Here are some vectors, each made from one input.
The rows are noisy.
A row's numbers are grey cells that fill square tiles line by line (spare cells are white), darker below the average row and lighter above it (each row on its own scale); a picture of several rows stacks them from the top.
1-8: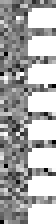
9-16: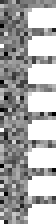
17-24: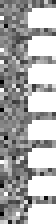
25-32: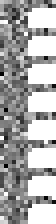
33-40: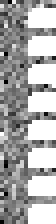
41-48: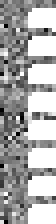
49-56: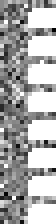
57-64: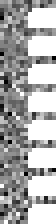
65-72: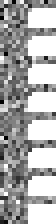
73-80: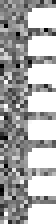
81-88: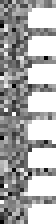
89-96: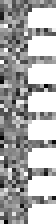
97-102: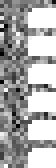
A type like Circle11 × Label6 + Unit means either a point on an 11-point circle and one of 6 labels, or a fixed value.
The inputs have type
Bool × Circle9 + Label8.
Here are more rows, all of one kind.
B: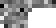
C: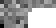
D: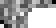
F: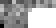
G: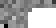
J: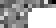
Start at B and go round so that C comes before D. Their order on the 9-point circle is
B, F, G, C, D, J.
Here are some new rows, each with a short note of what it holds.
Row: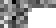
one of 8 labels
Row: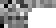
a point on a 9-point circle and a true/false value
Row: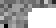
a point on a 9-point circle and a true/false value
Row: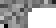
a point on a 9-point circle and a true/false value
